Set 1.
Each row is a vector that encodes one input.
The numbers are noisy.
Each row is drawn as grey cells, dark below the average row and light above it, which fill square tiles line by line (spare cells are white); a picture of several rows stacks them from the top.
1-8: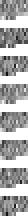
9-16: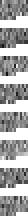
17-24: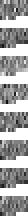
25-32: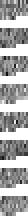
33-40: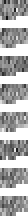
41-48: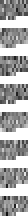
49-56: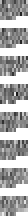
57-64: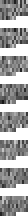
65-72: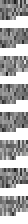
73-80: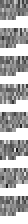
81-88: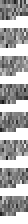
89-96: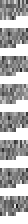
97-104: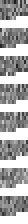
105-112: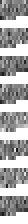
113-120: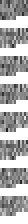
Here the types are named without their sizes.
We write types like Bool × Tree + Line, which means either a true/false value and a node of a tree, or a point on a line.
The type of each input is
Bool × Bool × Bool × Bool.
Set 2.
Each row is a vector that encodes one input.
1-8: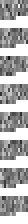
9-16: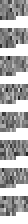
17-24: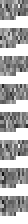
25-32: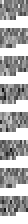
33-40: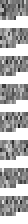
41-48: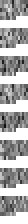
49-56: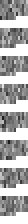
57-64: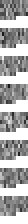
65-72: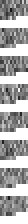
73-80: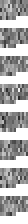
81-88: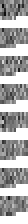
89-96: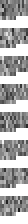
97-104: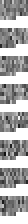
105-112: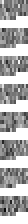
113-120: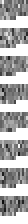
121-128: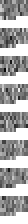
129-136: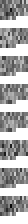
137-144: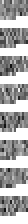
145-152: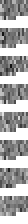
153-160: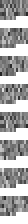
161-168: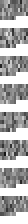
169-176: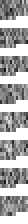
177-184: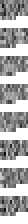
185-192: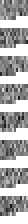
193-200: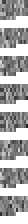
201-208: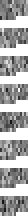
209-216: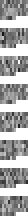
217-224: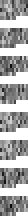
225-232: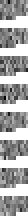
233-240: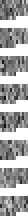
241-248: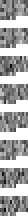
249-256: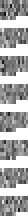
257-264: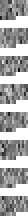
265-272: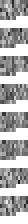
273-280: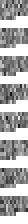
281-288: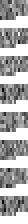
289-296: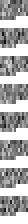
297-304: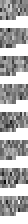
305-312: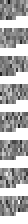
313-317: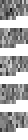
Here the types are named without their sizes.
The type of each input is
Line.
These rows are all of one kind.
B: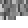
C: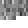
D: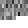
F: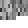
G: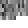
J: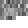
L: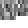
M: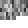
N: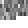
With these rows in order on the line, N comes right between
C and L.
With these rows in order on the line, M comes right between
F and J.
